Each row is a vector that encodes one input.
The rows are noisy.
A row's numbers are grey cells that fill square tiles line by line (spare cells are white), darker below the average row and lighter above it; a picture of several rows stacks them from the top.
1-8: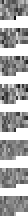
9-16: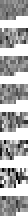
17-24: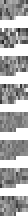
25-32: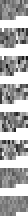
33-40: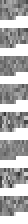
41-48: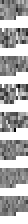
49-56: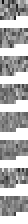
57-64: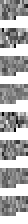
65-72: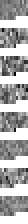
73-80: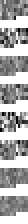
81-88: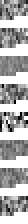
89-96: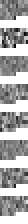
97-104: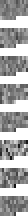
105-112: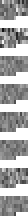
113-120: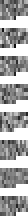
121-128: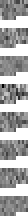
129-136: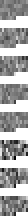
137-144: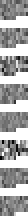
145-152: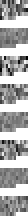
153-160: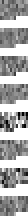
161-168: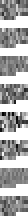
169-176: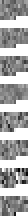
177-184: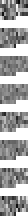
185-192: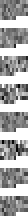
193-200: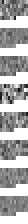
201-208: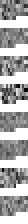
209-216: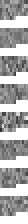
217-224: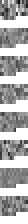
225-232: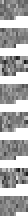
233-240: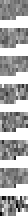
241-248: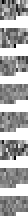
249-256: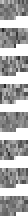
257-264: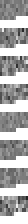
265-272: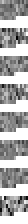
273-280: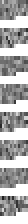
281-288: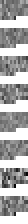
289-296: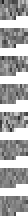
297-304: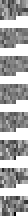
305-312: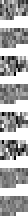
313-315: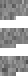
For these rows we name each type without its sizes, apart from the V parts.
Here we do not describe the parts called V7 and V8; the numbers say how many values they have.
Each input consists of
either a point on a line and a value of V8, or a true/false value and a value of V7.
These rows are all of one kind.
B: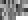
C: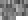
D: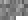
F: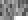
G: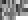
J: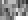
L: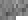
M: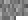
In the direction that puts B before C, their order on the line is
B, J, G, L, M, D, C, F.
